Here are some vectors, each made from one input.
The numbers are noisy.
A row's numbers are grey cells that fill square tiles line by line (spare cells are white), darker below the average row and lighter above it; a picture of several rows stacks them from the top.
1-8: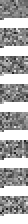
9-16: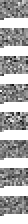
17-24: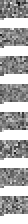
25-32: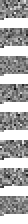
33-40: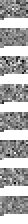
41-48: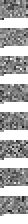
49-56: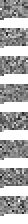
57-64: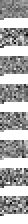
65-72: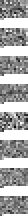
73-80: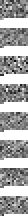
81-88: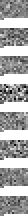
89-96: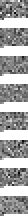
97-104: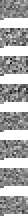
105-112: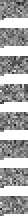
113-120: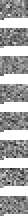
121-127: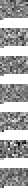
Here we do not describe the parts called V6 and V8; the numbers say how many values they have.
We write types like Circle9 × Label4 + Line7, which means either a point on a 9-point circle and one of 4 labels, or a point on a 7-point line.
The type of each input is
Bool × (Line9 + V8) × V6.
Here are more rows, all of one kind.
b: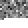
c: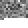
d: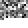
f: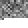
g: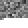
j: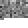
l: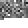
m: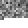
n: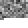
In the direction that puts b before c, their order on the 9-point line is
n, l, g, j, b, c, d, f, m.
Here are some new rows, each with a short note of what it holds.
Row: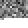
a point on a 9-point line, a true/false value and a value of V6
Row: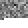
a point on a 9-point line, a true/false value and a value of V6
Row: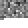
a point on a 9-point line, a true/false value and a value of V6
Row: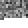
a point on a 9-point line, a true/false value and a value of V6
